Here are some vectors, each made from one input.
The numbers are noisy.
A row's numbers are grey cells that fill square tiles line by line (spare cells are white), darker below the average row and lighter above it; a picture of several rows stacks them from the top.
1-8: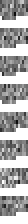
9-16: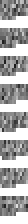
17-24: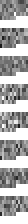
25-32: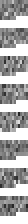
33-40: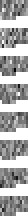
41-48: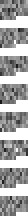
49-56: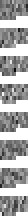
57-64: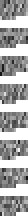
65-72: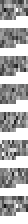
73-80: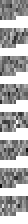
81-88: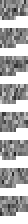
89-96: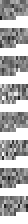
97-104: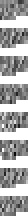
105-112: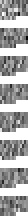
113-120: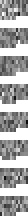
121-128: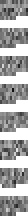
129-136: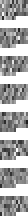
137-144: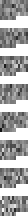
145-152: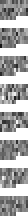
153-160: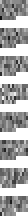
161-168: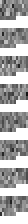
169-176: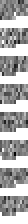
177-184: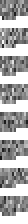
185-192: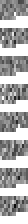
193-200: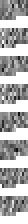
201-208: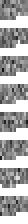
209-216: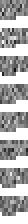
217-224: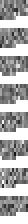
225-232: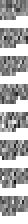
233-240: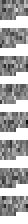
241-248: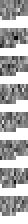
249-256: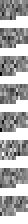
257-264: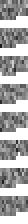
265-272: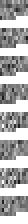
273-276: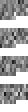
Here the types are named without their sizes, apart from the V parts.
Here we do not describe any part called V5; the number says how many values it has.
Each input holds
a value of V5, together with a list of items, each a point on a line and a true/false value.
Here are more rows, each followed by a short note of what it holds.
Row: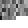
a value of V5, together with a list of one item
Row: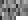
a value of V5, together with a list of one item
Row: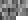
a value of V5, together with a list of one item
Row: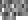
a value of V5, together with a list of two items
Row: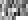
a value of V5, together with the empty list
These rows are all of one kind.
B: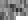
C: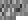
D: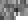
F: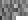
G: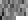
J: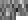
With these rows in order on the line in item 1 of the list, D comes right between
B and G.
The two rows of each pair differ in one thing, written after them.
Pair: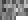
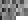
the place on the line in item 1 of the list
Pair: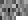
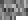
the place on the line in item 1 of the list
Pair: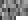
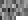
the true/false value in item 1 of the list
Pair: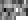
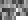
the place on the line in item 1 of the list
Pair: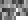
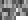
the true/false value in item 1 of the list
